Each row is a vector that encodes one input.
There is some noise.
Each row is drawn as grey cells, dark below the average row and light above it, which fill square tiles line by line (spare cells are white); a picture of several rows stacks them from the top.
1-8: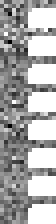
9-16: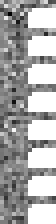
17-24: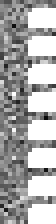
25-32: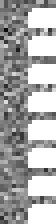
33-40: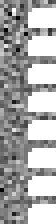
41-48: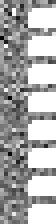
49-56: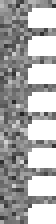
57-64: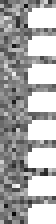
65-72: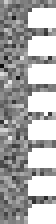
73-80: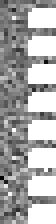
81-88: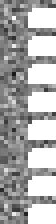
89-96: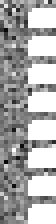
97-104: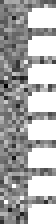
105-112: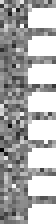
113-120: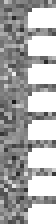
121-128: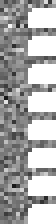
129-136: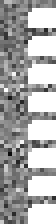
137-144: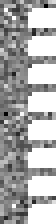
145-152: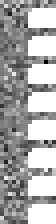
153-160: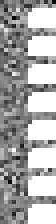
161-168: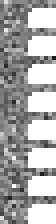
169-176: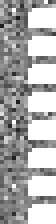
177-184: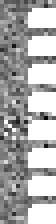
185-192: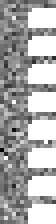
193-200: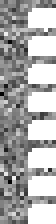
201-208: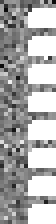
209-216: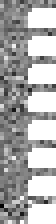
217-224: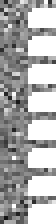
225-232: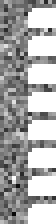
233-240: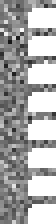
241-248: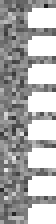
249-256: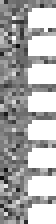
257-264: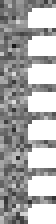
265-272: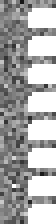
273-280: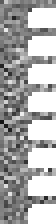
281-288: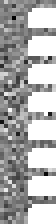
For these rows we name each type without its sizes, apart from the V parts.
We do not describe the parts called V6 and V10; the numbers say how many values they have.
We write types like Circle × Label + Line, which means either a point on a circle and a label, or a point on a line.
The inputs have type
Bool × (Tree + V10) + Line + V6.
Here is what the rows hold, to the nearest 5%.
About 10% of them hold a point on a line. About 80% of them hold a true/false value, together with either a node of a tree, or a value of V10. The rest hold a value of V6.
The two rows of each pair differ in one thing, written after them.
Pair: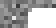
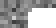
the value of V10
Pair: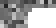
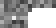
the value of V10
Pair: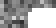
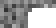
the true/false value
